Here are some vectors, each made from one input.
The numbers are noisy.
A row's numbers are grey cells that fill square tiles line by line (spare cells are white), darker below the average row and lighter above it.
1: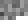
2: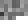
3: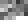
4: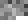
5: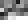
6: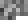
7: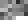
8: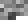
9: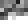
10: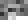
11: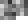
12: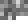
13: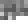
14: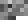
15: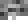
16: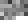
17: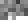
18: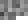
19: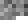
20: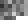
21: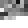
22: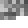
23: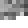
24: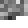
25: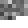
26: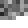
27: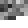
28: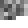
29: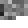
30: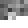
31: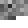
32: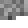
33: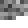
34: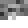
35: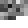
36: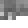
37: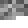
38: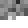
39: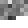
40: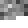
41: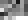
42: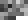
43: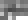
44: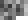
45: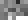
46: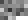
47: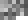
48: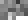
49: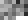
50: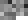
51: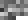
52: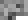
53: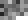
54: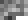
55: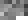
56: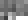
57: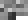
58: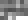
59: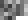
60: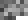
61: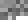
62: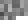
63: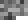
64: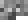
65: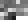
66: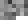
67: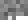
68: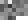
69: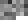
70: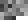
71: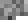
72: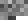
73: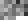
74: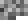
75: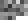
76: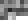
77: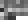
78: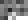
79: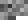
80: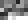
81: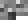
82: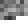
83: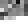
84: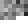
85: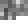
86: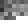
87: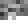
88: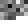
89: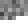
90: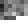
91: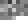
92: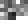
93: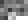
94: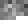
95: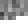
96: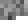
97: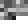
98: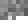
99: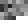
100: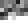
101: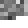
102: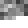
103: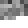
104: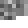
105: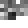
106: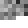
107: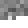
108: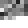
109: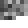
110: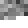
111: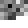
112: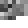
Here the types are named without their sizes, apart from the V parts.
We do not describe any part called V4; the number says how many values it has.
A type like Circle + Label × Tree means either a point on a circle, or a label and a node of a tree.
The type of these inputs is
List(Line) × V4.
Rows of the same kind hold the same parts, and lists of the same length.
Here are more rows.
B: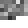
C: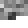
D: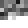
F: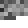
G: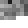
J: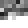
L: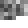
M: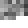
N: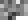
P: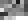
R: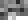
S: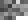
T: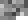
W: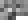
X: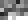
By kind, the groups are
B, F, G, L, N, S, T
C, M, R, W
D, J, P, X

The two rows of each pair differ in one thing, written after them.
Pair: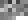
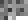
the value of V4
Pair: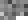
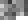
the place on the line in item 2 of the list
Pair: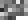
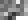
the place on the line in item 1 of the list
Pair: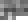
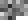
the value of V4
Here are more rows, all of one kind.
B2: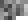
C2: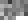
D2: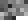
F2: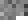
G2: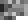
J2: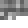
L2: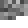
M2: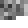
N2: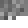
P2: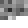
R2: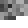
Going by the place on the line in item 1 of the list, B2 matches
M2 and P2.
